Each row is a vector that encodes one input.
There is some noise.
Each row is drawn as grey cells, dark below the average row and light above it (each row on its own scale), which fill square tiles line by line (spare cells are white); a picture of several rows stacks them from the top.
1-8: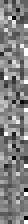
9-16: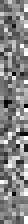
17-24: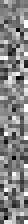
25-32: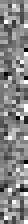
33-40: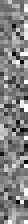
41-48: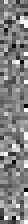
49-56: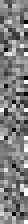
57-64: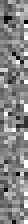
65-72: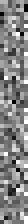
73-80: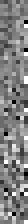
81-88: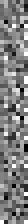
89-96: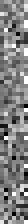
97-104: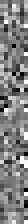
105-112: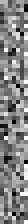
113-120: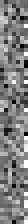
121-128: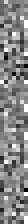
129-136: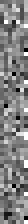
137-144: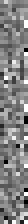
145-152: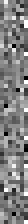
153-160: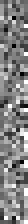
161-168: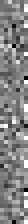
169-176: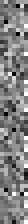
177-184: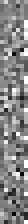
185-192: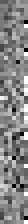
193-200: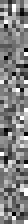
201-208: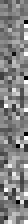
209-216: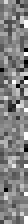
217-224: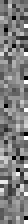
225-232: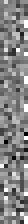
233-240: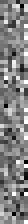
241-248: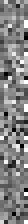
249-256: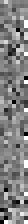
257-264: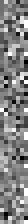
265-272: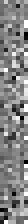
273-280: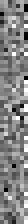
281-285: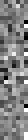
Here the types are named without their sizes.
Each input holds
either a point on a line, or five true/false values.
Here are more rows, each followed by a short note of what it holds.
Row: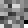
five true/false values
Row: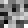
five true/false values
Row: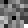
a point on a line
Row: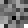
a point on a line
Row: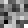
five true/false values
